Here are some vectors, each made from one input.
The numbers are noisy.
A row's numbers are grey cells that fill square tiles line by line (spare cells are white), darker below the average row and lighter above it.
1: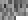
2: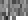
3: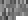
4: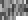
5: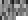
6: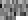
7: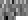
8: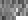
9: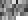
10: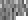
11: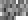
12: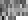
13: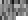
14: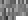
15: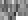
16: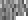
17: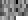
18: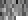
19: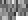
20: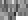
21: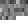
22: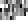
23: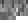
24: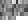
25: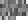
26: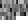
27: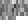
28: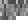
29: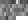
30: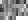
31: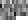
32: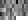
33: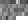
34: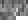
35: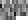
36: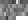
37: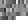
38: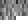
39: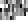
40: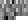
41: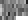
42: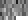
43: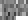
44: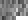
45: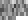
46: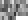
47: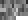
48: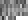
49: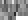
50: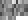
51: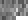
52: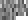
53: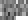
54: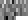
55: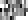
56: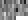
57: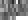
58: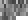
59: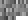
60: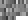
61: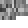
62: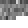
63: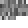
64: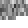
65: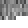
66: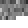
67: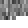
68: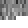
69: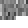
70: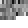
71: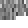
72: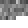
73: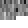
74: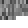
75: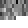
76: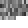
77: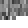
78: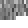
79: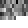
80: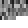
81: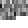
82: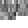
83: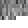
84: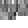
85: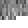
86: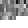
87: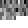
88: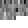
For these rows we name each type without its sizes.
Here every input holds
either a fixed value, or a label and a true/false value.
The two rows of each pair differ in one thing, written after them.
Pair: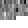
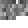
the true/false value
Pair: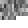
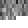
the label
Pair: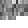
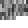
the true/false value
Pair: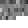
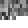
the label
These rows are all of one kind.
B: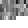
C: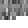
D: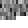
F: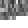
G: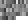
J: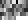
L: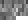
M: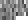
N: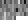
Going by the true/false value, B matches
D, J and N.
